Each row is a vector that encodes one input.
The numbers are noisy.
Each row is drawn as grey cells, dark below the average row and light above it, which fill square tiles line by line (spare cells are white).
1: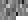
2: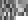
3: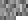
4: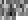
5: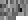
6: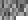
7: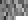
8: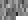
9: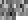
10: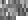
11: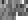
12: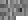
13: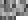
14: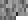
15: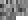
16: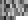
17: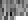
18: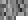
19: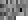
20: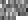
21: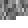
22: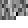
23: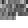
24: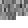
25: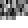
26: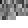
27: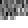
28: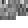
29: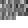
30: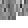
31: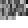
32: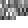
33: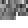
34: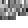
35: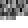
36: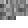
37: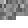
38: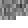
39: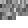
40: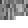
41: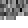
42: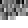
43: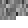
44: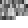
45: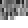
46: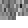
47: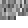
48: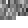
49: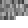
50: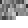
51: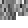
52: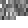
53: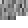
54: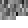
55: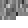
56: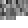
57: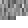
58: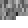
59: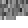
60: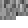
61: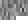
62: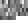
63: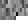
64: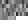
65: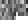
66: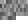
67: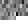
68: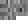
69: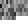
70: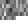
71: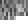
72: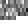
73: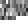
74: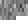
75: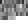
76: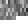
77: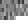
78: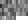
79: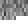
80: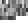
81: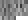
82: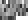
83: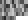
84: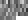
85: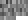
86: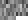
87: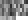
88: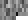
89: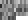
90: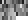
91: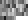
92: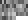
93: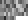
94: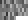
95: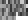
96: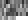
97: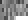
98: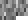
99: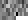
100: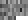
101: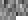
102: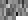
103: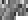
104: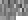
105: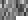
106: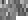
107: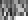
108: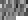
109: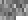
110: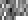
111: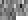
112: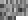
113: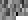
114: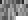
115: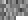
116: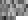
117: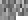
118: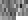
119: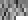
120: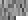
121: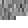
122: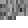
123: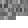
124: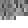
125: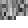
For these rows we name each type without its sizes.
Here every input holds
a point on each of two circles and a point on a line.
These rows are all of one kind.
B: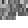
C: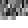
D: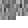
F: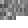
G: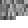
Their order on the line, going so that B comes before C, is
B, D, F, C, G.
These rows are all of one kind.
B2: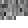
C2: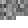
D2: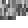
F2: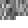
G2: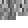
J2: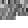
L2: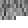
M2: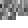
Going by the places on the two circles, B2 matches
L2 and M2.
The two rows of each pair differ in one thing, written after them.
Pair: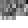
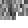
the place on one of the two circles
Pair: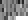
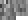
the place on the line
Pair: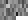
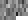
the place on one of the two circles
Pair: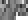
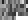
the place on one of the two circles
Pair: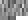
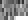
the place on the line
